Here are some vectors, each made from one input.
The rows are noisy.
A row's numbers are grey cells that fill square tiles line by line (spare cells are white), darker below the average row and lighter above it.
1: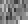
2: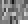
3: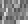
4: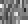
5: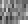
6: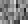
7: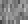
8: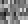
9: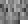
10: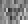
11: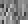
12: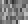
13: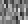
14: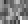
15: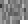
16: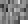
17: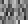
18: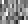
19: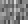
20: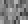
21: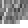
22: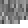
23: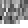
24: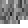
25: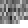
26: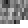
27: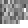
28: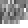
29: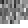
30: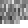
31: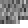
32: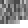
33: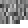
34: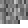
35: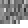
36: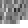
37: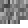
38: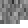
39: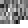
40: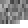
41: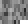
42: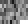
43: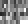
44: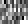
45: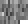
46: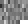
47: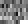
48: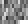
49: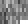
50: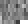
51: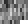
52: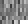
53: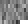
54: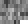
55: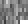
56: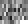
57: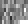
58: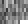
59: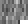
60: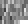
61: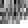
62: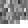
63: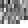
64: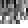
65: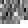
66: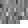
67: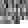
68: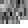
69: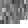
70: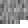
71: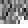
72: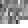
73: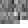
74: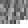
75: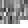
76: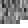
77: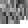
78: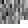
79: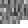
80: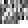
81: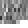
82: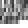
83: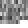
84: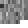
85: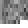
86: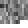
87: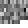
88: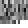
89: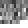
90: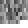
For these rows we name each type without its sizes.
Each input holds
a label, together with a list of points on a line.
